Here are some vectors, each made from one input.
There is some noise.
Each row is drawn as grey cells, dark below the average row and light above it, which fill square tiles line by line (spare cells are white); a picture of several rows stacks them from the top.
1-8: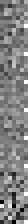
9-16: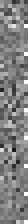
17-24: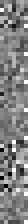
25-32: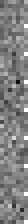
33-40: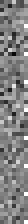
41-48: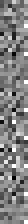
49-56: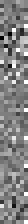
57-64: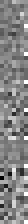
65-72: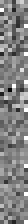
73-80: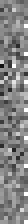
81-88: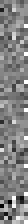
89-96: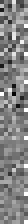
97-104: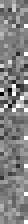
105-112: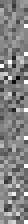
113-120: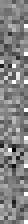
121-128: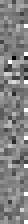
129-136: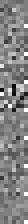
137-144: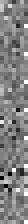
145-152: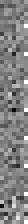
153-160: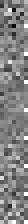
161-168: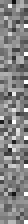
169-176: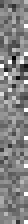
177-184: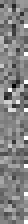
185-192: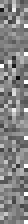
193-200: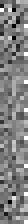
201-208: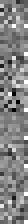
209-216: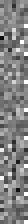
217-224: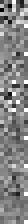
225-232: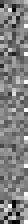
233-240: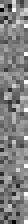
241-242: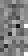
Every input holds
a point on a 15-point line, together with either one of 11 labels, or three true/false values.
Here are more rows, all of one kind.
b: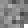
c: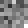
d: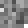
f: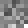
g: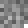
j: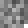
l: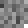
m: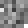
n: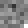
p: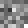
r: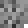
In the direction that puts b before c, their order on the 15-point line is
d, p, m, r, b, g, c, j, n, f, l.
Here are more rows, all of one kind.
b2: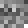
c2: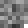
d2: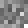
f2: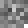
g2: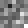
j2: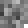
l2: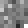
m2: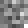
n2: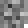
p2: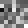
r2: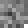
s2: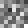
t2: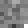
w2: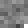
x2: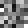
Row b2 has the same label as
c2, p2, t2 and w2.
